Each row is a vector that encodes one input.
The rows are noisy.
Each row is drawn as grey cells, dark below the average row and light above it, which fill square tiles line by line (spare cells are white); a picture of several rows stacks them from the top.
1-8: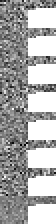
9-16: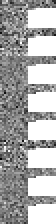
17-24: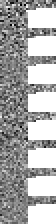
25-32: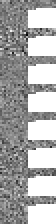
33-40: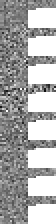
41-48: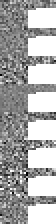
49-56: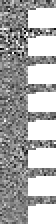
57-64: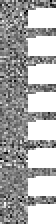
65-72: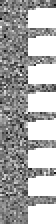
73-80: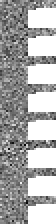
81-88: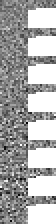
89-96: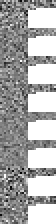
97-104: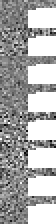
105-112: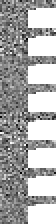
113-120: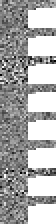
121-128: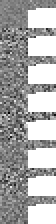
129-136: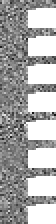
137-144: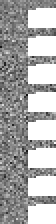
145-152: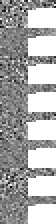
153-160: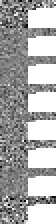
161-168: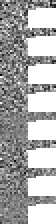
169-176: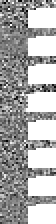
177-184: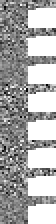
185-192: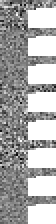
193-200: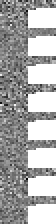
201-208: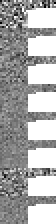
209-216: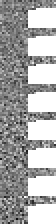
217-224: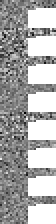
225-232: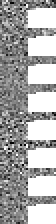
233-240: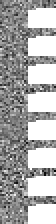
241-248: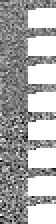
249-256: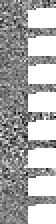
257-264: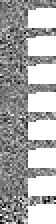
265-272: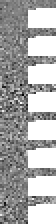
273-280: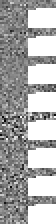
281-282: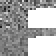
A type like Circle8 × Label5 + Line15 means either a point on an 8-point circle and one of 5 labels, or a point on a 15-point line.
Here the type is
Bool × Bool × Bool × List2(Line5).
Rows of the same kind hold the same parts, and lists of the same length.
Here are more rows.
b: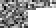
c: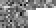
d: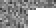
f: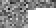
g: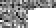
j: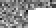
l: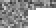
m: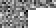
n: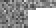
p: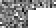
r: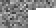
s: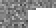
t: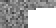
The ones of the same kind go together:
b, n, p, s
c, d, f, l, t
g, j, m, r

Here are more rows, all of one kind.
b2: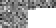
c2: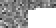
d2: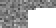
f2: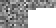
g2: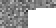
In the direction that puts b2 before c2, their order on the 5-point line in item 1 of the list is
g2, d2, b2, f2, c2.
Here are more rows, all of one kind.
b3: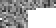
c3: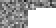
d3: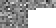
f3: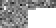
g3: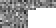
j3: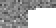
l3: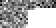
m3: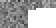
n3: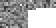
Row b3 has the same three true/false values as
g3 and j3.
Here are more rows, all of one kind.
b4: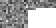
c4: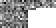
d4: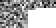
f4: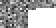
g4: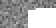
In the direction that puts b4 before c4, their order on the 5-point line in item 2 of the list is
g4, b4, c4, f4, d4.
